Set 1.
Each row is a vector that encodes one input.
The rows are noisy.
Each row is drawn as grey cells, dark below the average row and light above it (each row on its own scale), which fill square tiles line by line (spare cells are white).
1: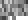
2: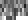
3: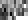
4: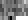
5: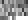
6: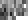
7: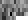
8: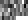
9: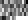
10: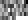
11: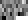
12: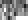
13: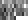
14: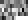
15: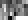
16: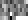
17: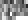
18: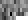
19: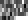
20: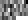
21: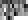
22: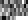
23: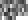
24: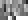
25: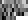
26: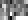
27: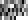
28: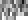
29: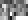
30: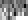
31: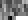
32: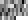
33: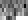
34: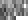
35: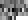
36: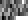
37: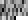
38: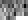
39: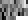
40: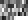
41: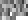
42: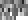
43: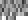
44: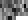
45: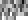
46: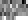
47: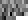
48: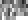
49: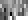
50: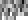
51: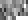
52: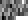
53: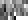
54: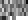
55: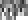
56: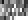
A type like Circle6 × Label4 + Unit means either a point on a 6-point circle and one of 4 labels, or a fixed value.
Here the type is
Bool × Tree8.
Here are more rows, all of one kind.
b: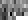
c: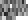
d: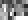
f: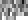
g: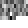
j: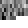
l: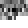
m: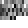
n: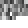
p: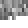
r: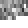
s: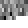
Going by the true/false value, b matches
j, p, r and s.
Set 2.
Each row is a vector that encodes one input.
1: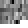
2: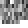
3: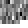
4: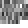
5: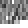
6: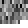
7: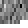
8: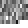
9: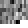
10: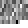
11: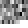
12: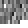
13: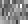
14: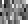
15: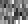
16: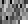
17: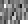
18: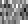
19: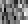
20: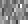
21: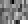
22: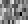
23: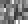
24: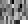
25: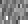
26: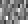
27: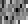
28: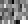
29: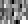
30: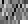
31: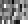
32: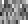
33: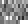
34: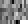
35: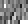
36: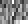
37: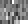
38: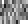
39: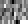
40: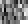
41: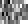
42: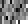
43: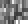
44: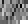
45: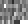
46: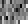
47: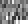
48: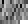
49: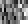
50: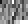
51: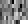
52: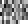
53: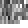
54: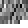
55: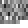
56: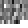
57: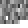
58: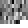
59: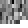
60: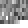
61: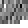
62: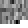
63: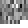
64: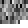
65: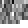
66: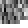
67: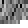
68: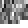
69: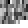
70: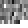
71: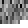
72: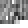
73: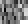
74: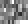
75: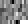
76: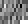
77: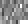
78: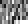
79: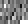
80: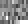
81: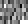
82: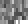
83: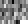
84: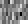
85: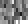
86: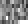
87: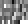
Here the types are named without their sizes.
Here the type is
List(Line).
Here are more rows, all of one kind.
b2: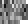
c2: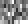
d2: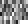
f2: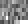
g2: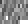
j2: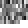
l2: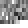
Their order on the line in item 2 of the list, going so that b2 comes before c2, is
j2, b2, c2, d2, g2, f2, l2.
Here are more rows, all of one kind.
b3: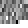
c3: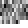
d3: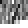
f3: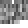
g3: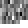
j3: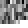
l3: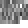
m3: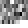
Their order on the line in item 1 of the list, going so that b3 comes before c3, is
d3, f3, m3, j3, g3, l3, b3, c3.
